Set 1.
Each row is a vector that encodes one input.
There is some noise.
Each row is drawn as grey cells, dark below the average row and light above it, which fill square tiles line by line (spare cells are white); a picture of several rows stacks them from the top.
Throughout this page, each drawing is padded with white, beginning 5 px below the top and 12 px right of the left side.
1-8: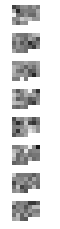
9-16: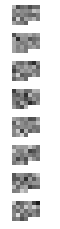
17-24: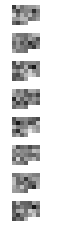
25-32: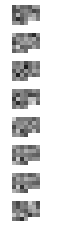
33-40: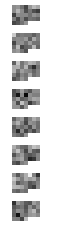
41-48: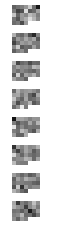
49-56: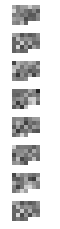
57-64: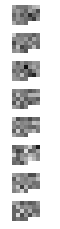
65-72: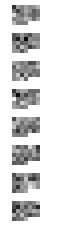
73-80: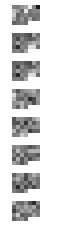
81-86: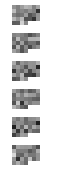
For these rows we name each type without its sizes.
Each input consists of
a label, together with either a fixed value, or three true/false values.
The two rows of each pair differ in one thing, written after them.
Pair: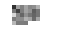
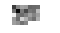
the label
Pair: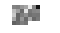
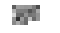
the label
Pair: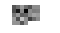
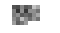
the label
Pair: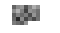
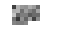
one of the three true/false values
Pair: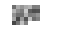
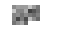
the label
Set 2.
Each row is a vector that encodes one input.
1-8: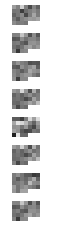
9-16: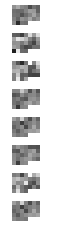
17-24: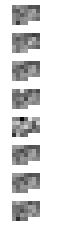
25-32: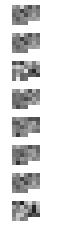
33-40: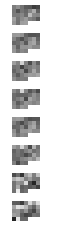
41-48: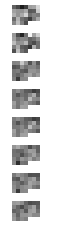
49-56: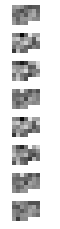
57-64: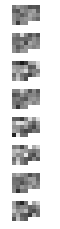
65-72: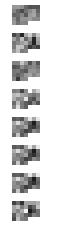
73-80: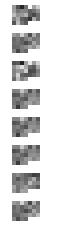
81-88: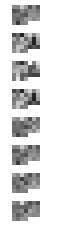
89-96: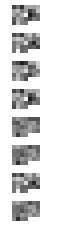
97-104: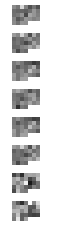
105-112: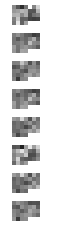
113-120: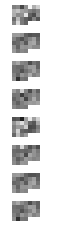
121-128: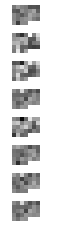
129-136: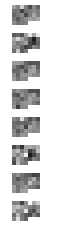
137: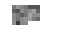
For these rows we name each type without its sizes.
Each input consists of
either a label, or three true/false values.
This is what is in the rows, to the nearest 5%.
About 35% of them hold a label. The rest hold three true/false values.
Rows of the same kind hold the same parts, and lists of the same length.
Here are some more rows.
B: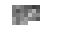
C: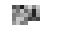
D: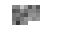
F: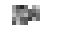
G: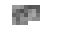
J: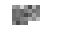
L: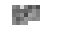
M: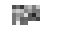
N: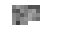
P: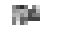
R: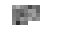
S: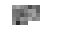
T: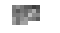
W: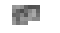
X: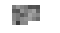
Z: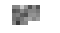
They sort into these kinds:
B, D, G, J, L, N, R, S, T, W, X, Z
C, F, M, P

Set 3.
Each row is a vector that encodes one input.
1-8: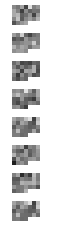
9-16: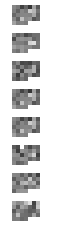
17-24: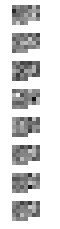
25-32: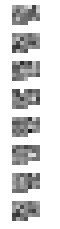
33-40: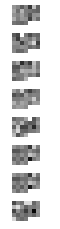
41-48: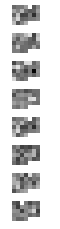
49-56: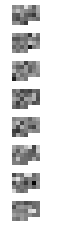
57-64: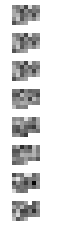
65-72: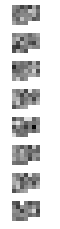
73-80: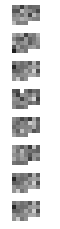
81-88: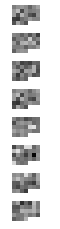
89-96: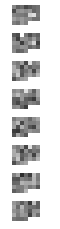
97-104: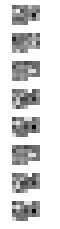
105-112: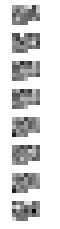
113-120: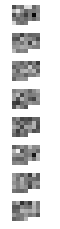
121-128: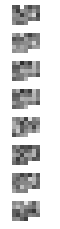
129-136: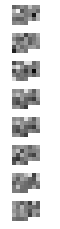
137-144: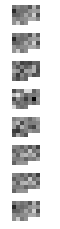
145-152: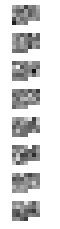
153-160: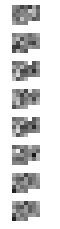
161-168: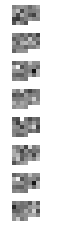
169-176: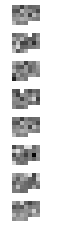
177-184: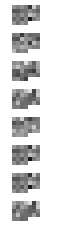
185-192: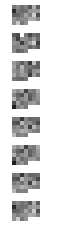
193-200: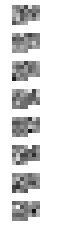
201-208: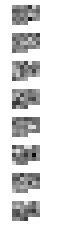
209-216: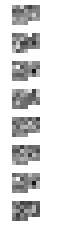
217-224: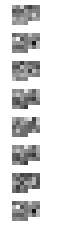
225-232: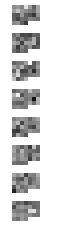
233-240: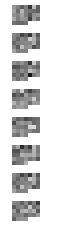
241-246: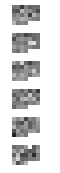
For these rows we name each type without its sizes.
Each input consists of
either a label, or three true/false values.
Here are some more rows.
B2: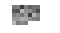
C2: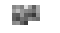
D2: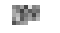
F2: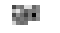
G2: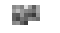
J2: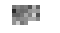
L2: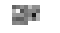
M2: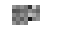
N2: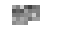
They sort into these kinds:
B2, J2, M2, N2
C2, D2, F2, G2, L2

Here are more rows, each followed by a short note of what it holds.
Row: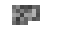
a label
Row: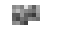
three true/false values
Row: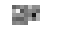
three true/false values
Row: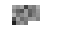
three true/false values
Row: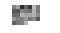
a label
